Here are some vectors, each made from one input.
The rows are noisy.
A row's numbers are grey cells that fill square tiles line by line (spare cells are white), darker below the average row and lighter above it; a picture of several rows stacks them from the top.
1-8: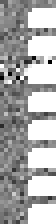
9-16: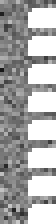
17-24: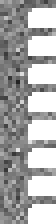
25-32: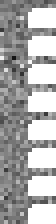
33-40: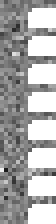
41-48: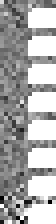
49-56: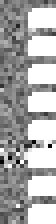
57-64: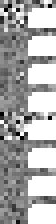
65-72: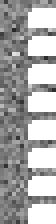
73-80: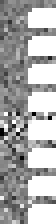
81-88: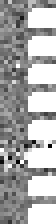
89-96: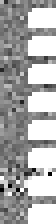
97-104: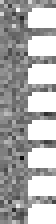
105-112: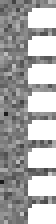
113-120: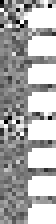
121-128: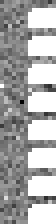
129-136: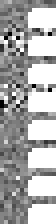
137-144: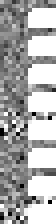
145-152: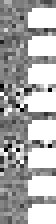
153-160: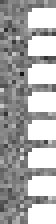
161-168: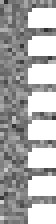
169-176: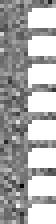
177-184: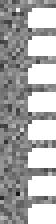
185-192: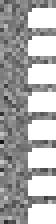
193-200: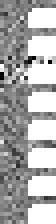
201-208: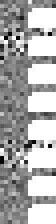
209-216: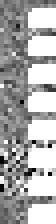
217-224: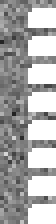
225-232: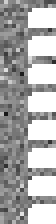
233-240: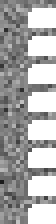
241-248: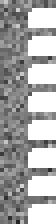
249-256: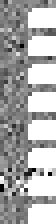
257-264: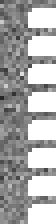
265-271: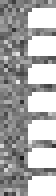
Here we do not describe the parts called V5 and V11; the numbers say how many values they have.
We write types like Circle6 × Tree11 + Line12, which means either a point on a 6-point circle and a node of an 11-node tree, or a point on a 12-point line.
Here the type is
(Bool × Bool × Bool × Bool × Circle8 + Line7) × V11 + V5.
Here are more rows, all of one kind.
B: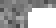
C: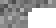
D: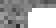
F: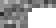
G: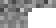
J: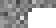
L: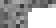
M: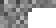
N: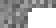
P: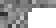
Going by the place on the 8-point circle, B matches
G and L.
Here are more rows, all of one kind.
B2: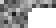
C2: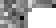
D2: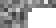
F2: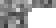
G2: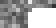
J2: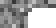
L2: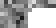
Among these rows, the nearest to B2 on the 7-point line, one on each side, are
D2 and G2.
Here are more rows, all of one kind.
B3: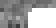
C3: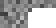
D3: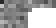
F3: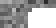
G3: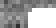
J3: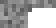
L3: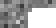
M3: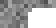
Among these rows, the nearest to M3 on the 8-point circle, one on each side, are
B3 and C3.
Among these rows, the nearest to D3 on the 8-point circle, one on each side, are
B3 and G3.
